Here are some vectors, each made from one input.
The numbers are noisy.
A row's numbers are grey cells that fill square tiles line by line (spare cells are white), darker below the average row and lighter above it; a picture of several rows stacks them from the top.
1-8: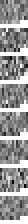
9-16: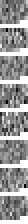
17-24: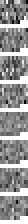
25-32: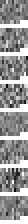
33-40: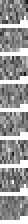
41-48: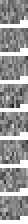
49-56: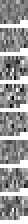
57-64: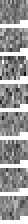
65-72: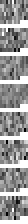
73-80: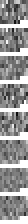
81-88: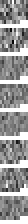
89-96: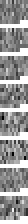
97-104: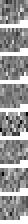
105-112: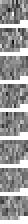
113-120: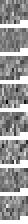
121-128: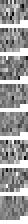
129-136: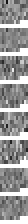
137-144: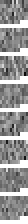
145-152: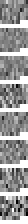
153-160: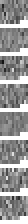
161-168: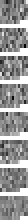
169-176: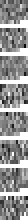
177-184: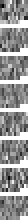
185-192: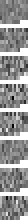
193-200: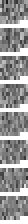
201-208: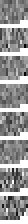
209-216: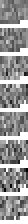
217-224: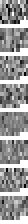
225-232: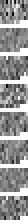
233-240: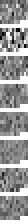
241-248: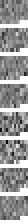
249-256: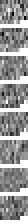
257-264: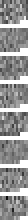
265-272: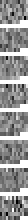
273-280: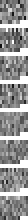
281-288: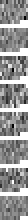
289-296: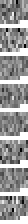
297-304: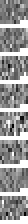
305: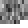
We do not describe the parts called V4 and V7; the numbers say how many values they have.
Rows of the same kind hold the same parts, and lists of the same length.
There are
4 kinds of row.
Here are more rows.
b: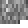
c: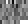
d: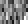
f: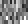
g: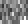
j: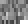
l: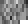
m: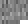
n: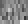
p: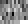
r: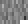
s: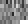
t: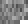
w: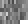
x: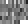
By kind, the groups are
b
c, f, g, n, p, r
d, s, w, x
j, l, m, t

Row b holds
a fixed value.
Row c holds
three true/false values and a value of V7.
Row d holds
a node of a 10-node tree and a value of V4.
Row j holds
a node of a 9-node tree.
